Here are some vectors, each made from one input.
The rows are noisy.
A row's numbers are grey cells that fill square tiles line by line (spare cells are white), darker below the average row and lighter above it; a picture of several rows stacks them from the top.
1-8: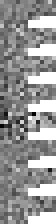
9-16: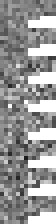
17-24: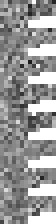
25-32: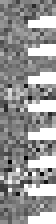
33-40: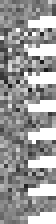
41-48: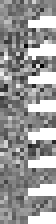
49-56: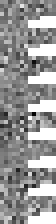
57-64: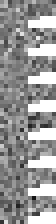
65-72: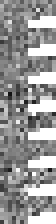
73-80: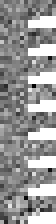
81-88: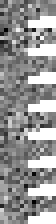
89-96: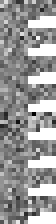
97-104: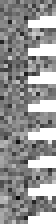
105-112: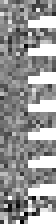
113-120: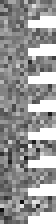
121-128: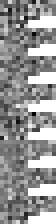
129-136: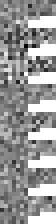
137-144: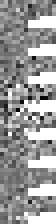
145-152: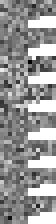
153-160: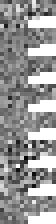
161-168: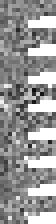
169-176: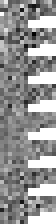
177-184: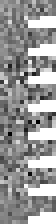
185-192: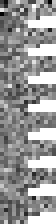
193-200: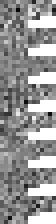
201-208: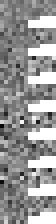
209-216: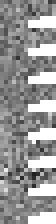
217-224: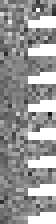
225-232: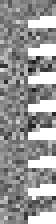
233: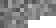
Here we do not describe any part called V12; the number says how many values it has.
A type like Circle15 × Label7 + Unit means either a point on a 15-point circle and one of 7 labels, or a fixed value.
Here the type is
(Line4 + Tree15) × (Line11 + V12).
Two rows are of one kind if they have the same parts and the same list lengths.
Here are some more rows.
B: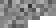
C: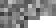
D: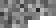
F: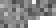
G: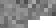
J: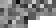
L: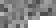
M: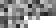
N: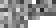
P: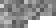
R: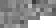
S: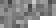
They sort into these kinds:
B, S
C, D, G, J, R
F, N, P
L, M

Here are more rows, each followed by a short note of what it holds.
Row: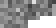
a point on a 4-point line and a value of V12
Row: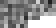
a point on a 4-point line and a value of V12
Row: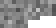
a point on an 11-point line and a node of a 15-node tree
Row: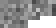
a point on an 11-point line and a node of a 15-node tree
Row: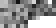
a point on an 11-point line and a node of a 15-node tree
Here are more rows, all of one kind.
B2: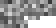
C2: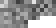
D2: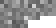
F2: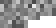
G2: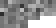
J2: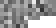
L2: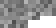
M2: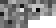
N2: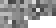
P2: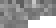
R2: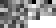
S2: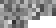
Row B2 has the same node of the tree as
L2, N2 and P2.
